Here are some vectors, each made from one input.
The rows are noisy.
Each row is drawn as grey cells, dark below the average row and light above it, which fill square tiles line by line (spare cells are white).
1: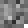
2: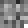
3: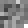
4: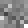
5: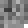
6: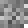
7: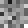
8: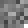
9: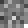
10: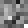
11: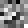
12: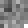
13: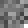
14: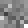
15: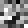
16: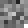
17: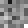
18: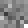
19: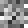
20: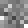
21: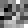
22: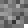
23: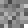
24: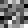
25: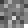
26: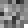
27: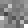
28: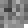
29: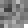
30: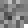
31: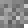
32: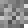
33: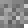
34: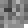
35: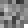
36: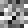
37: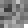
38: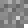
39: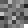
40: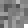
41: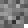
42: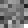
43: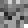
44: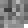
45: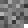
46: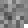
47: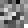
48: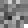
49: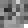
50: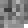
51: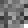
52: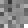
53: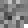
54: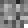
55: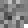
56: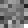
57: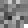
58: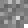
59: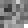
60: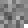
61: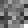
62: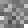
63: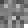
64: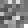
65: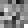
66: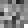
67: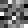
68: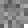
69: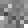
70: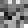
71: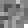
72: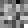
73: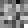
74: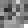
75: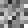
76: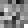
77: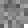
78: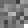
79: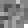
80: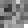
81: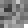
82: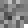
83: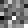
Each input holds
either one of 4 labels, or a point on a 6-point line.
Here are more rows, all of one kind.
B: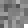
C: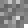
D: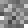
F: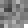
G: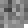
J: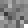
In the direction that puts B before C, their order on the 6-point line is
G, F, B, C, D, J.
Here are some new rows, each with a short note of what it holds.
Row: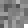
a point on a 6-point line
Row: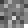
one of 4 labels
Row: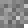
a point on a 6-point line
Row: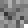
a point on a 6-point line
